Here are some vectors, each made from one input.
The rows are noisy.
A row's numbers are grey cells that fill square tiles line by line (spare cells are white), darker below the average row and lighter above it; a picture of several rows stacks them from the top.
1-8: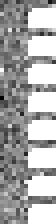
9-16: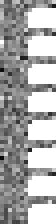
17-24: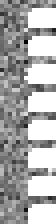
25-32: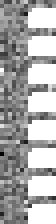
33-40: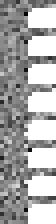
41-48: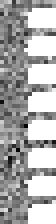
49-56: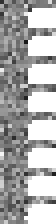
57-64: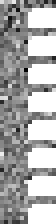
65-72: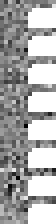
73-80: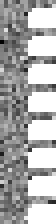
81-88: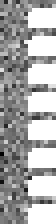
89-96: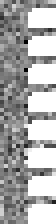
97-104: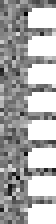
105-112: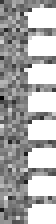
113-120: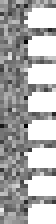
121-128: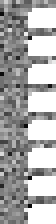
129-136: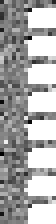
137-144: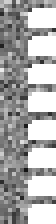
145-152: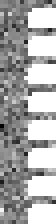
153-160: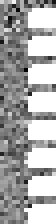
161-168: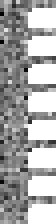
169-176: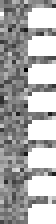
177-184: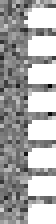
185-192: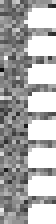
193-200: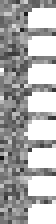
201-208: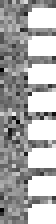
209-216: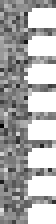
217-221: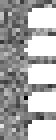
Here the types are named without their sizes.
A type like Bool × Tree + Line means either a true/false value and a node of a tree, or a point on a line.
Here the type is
List(Line).
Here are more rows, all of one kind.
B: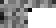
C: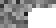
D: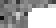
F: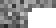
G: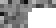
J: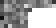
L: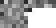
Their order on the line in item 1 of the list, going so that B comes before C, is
L, B, J, D, C, F, G.
